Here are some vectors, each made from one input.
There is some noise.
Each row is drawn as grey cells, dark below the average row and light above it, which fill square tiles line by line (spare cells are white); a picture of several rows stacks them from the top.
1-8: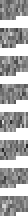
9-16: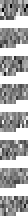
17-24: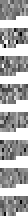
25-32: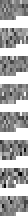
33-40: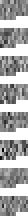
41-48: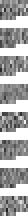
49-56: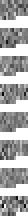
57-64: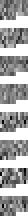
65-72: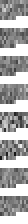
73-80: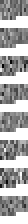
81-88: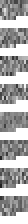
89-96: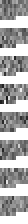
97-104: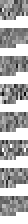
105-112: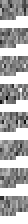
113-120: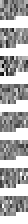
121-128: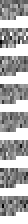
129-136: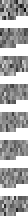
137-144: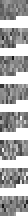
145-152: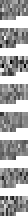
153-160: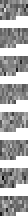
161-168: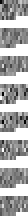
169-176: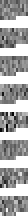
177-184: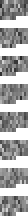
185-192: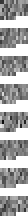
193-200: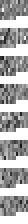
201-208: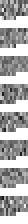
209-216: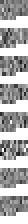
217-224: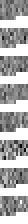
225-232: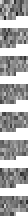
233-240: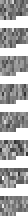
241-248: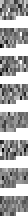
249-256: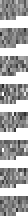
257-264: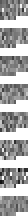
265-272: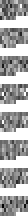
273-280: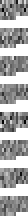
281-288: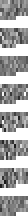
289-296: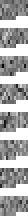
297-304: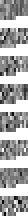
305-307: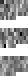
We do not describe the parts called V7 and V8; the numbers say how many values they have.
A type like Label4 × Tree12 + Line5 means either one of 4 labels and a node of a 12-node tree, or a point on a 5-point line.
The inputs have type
(Line9 + V7) × Line14 + V8.
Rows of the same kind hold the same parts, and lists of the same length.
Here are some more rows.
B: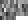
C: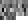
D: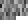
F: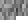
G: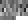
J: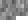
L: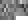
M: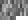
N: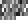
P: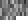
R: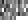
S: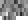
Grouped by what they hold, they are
B, C, D, G, L, M, P
F, J, N, S
R

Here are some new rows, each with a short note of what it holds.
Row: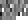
a point on a 14-point line and a value of V7
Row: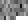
a point on a 14-point line and a value of V7
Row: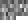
a point on a 14-point line and a value of V7
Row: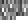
a value of V8
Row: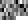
a point on a 14-point line and a value of V7
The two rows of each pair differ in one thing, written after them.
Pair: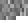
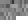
the place on the 14-point line
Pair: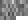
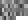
the value of V7
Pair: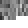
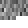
the place on the 14-point line
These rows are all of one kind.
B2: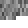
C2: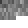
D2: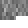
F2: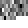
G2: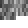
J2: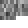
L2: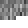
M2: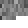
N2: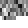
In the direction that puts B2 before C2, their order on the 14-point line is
B2, J2, G2, D2, F2, M2, C2, N2, L2.
